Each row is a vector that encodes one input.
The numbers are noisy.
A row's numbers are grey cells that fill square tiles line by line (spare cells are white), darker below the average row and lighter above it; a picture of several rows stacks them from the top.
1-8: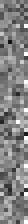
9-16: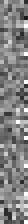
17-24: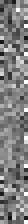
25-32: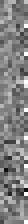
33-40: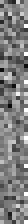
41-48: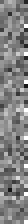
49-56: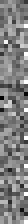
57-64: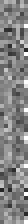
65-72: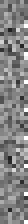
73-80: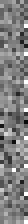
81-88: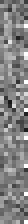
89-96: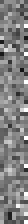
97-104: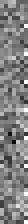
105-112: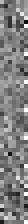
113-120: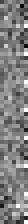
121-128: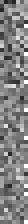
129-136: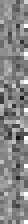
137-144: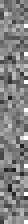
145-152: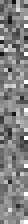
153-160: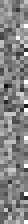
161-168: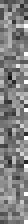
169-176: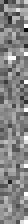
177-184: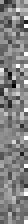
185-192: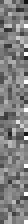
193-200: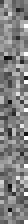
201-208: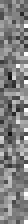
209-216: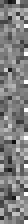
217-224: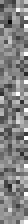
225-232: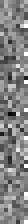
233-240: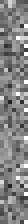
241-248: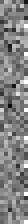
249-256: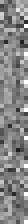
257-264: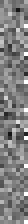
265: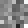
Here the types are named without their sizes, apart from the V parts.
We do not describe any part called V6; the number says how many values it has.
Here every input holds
either a node of a tree and a value of V6, or a list of items, each a point on each of two lines.
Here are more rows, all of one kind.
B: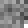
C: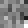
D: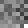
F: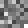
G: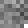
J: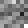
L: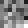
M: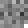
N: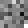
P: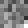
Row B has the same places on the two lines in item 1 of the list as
C and F.
